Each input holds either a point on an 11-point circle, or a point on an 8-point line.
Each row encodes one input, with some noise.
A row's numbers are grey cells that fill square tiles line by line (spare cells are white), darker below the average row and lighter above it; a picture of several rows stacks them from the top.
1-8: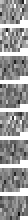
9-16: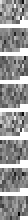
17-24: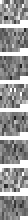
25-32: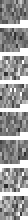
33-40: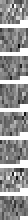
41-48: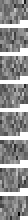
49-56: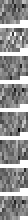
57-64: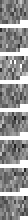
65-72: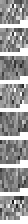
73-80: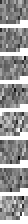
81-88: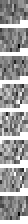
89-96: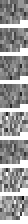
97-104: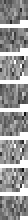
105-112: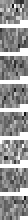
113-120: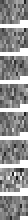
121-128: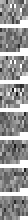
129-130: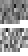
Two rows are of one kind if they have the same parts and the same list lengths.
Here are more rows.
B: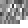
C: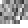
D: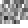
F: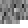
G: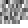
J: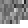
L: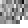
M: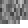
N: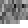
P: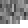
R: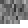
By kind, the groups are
B, C, D, G, L
F, J, M, N, P, R

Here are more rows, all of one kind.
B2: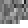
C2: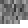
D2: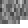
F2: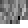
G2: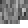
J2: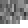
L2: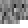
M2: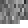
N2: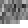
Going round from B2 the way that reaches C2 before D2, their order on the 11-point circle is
B2, L2, N2, C2, J2, D2, F2, G2, M2.
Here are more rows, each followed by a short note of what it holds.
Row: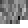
a point on an 11-point circle
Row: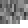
a point on an 11-point circle
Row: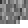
a point on an 11-point circle
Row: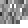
a point on an 8-point line
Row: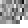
a point on an 8-point line
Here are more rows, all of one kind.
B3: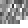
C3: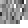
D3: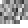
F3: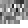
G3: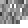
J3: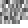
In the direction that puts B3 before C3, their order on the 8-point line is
F3, B3, G3, C3, D3, J3.
